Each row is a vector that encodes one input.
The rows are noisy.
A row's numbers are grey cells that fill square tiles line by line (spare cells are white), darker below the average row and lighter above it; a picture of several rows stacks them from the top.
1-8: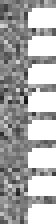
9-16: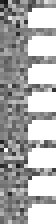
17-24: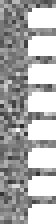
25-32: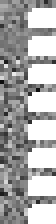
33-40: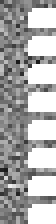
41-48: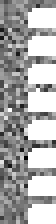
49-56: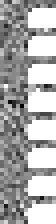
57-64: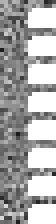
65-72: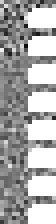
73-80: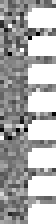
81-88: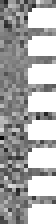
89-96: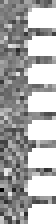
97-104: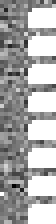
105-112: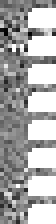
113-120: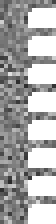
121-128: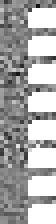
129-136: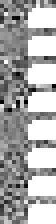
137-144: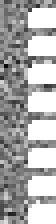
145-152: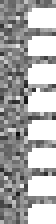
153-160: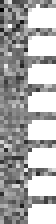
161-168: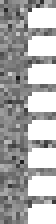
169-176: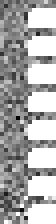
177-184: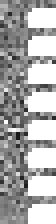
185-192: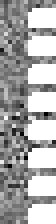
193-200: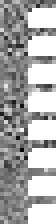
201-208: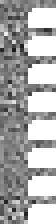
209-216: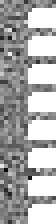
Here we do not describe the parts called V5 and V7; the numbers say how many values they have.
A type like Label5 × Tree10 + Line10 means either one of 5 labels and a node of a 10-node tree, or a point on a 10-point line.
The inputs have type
(Line6 + Tree9) × V5 + V7.
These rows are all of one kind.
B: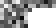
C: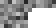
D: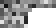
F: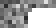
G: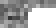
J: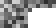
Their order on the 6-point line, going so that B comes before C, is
F, B, C, J, D, G.
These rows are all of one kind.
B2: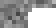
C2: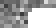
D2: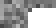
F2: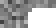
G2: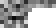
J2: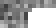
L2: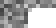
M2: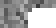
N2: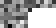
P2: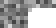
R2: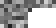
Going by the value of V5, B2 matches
J2, L2 and P2.
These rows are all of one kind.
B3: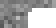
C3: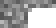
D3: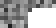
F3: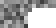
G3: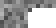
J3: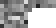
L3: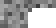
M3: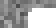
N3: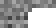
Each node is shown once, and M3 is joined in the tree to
C3 and G3.
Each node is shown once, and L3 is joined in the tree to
J3.
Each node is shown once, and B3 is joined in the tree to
N3.
